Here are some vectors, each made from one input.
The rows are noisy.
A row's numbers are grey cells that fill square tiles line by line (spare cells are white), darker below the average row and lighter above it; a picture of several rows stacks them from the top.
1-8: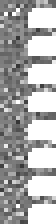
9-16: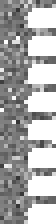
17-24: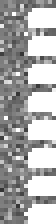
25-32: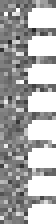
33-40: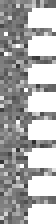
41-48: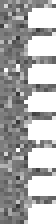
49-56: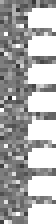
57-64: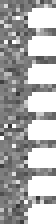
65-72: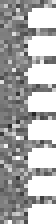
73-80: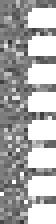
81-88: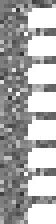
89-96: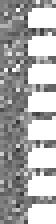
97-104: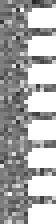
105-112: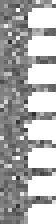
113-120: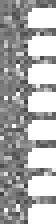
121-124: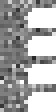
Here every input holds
a point on each of two 12-point lines.
